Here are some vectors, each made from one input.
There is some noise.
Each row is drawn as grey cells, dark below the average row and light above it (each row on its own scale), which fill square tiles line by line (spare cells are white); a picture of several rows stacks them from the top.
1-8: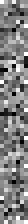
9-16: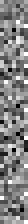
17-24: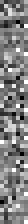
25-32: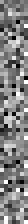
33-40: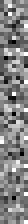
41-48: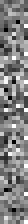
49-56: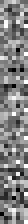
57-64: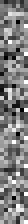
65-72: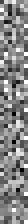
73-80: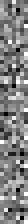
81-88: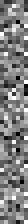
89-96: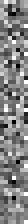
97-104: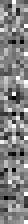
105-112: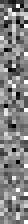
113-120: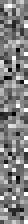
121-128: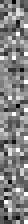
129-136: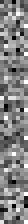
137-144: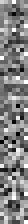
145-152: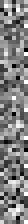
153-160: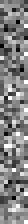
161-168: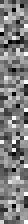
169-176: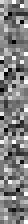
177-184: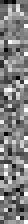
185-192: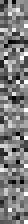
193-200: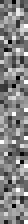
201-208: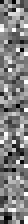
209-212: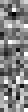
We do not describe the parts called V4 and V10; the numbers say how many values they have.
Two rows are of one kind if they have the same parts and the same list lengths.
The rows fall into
4 kinds.
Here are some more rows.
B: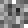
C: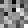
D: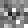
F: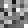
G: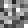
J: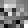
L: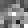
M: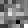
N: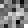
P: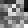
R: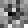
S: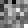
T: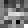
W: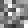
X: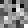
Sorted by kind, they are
B
C, F, G, J, N, W, X
D, R
L, M, P, S, T

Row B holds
a point on an 8-point line and a value of V10.
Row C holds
a point on an 8-point line, a true/false value and a value of V4.
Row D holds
a point on an 8-point line, a node of an 8-node tree and a value of V10.
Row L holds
a point on an 8-point line, a node of an 8-node tree, a true/false value and a value of V4.
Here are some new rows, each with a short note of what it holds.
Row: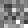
a point on an 8-point line, a node of an 8-node tree and a value of V10
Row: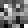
a point on an 8-point line, a node of an 8-node tree, a true/false value and a value of V4
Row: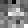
a point on an 8-point line, a node of an 8-node tree, a true/false value and a value of V4
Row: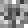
a point on an 8-point line and a value of V10
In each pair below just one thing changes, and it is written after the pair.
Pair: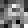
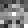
the value of V4
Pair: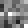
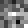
the true/false value
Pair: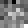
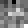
the node of the tree
